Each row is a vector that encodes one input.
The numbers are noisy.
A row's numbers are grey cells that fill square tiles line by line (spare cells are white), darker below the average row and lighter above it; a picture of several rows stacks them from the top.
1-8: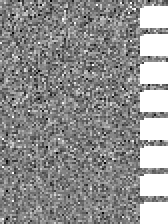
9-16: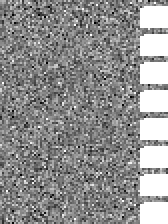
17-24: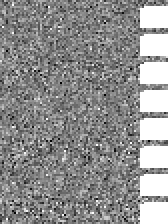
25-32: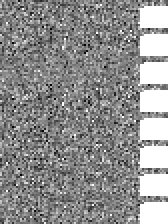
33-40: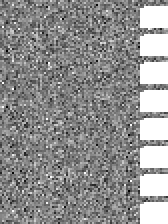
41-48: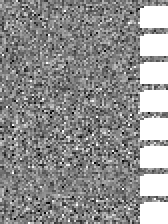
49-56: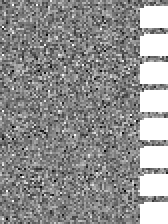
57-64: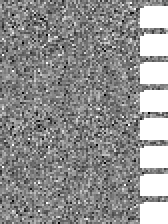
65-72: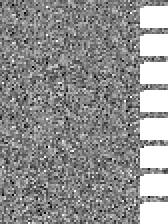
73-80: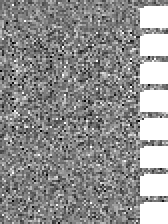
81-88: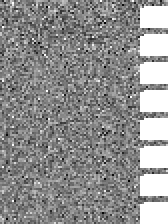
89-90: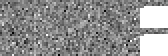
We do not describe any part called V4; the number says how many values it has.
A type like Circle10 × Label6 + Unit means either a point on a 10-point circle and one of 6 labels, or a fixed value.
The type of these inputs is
(Line5 + Line6) × V4.
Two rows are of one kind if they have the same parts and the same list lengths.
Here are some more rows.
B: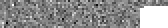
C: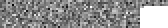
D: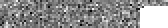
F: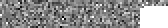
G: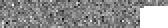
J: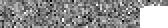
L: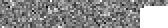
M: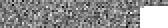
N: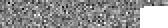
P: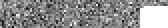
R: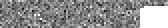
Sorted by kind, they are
B, C, G, L, M, N, R
D, F, J, P

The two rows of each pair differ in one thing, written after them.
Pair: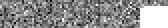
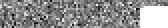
the place on the 5-point line
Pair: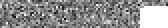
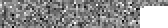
the place on the 5-point line
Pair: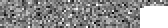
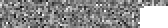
the place on the 5-point line
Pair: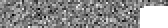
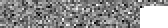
the value of V4
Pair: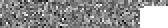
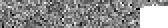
the place on the 5-point line
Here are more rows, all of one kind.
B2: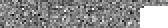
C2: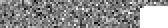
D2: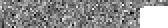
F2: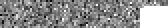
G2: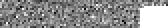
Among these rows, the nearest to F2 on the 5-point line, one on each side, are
C2 and D2.
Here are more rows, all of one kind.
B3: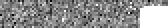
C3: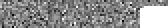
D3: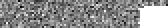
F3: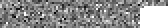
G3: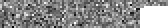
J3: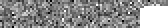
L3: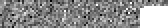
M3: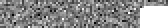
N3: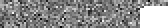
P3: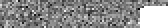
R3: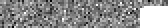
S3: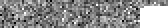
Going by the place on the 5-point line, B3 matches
J3, L3, R3 and S3.
